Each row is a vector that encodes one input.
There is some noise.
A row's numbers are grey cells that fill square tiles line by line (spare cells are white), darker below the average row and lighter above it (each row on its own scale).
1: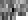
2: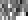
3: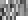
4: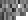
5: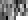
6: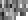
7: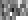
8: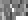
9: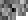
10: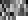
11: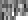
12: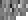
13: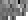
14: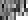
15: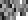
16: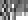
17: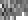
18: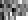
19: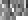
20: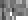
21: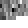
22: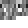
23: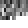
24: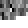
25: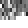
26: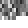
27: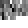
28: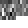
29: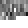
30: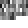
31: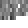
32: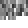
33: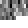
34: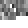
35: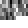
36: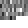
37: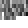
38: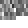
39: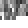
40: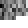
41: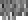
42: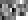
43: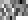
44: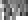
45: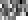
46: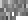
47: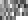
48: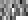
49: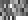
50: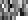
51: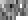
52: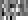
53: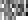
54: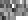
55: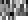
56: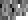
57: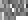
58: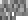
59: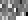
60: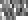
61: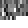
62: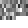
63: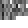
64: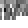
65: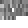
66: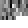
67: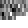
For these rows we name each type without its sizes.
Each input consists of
a list of points on a line.
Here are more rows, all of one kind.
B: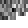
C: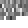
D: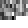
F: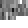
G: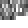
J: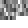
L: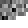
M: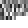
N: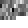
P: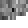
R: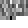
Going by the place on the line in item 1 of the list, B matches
L, N and P.
